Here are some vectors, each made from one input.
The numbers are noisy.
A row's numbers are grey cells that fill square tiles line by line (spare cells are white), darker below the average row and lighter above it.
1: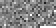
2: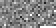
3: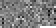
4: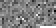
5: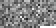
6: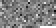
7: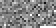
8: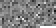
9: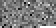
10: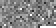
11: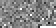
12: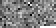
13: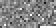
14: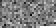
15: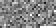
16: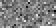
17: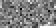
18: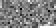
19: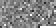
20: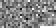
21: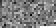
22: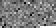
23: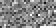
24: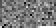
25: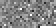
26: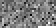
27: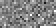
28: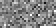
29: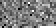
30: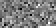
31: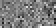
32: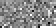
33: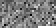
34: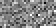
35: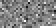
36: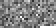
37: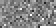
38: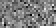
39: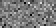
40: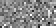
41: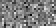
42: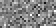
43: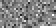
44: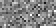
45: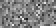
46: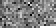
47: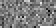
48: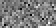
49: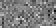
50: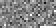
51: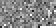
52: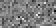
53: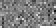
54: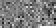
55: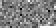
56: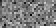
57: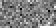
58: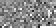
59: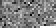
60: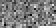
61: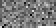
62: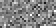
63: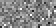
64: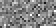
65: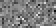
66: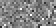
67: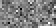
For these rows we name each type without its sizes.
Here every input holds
a point on a line, together with either a fixed value, or three true/false values.
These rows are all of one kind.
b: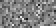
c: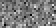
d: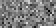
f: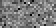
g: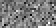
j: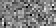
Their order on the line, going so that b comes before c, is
b, j, f, c, g, d.
